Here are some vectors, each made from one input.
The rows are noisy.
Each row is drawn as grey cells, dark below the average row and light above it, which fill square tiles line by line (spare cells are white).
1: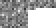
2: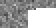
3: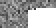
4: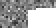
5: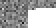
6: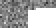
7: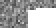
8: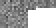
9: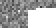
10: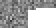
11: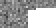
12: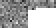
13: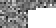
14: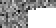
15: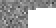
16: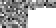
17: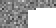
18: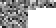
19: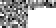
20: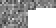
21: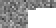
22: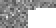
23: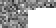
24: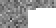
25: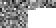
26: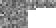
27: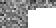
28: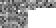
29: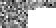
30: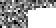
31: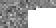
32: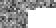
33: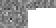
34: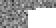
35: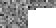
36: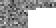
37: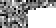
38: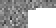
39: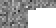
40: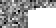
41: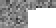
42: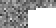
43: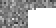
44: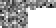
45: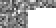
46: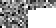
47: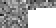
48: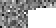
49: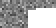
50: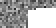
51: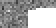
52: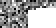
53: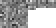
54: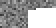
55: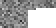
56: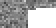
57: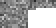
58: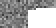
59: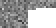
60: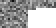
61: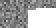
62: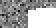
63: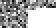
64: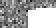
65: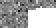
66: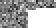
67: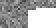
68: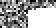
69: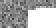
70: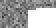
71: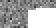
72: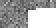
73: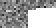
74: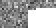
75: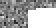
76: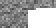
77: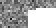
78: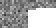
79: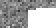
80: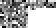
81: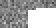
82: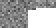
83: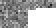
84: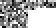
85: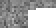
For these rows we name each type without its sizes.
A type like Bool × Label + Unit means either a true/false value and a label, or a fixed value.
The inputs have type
(Circle + Line) × Line.
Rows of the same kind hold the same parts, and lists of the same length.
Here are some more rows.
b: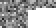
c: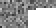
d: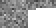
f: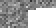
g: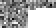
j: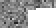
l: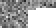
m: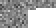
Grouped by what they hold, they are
b, f, l
c, d, g, j, m

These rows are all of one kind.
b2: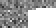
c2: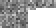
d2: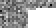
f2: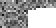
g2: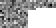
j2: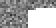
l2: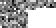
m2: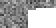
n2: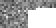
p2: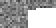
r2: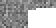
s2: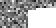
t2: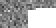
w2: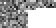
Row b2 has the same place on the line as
c2, d2, m2 and s2.
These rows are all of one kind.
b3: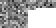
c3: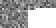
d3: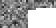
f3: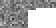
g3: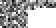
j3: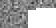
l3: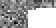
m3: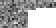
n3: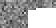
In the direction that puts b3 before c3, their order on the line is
d3, l3, b3, c3, g3, j3, m3, f3, n3.
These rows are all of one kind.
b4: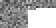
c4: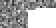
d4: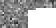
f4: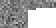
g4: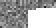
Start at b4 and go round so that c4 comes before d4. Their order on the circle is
b4, g4, f4, c4, d4.
